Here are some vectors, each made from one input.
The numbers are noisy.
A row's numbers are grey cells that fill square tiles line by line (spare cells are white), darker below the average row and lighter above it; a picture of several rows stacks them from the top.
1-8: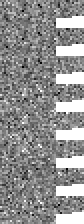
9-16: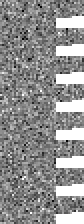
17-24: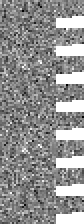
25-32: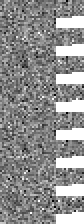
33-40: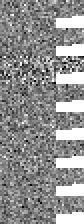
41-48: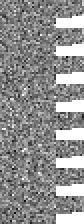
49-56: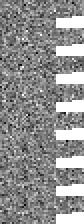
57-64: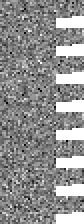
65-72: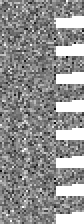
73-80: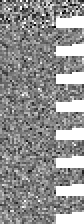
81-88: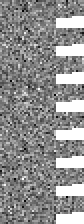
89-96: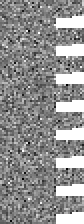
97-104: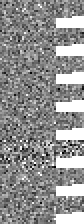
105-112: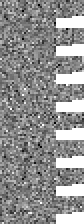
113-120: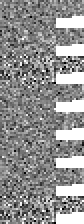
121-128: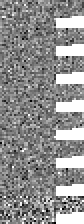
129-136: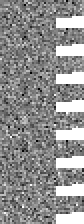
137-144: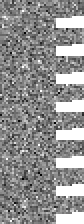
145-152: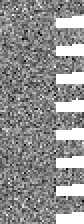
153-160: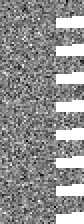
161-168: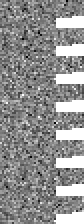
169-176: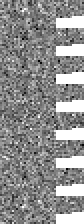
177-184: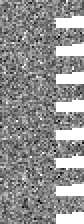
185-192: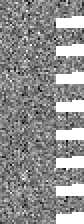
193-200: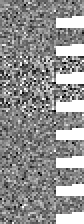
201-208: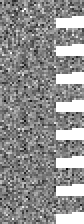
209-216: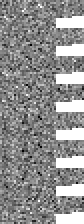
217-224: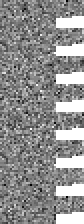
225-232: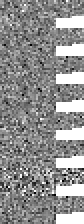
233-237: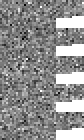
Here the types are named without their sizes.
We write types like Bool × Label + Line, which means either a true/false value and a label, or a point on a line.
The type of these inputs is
List(Circle).
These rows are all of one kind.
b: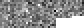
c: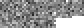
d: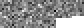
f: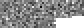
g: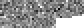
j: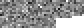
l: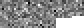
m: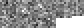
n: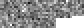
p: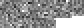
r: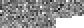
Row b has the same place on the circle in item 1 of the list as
d and l.
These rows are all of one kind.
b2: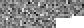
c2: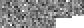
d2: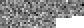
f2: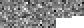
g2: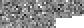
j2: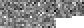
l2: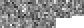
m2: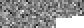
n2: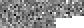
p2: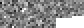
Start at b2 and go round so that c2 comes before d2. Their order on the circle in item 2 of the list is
b2, l2, j2, g2, p2, c2, d2, n2, m2, f2.
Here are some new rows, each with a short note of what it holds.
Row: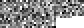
the empty list
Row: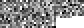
the empty list
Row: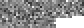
a list of two items
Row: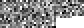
the empty list
